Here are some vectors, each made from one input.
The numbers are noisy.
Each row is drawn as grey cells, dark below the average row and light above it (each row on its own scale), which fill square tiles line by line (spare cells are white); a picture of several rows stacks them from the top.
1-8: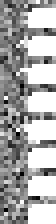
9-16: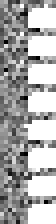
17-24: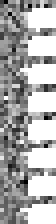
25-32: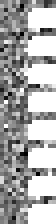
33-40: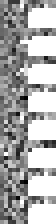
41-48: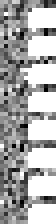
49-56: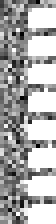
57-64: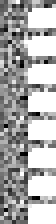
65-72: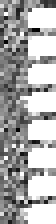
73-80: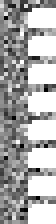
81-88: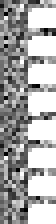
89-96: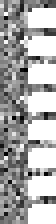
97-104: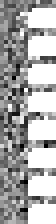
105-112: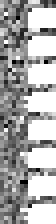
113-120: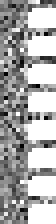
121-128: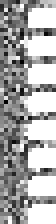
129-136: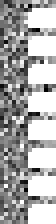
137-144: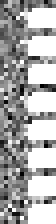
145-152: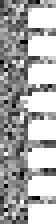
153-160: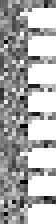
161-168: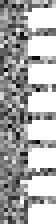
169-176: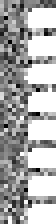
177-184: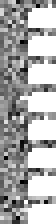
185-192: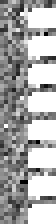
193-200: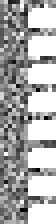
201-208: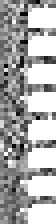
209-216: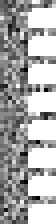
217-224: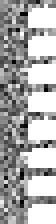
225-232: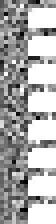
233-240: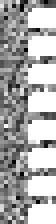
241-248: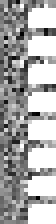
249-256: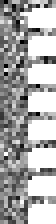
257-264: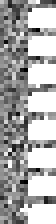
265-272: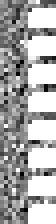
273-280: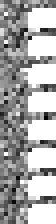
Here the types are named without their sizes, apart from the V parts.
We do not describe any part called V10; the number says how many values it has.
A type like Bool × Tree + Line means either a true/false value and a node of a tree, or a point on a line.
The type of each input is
List(Circle × V10).
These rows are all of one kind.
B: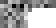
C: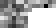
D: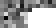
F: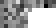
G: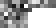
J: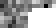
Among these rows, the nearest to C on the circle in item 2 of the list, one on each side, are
G and J.
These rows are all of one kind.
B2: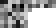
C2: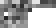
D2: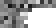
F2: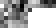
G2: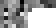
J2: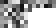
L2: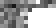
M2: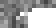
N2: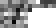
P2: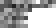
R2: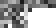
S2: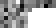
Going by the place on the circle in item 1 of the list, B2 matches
J2 and R2.
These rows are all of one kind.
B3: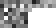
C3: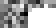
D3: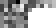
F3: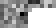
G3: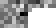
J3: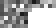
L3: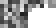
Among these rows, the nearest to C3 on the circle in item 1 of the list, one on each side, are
G3 and L3.
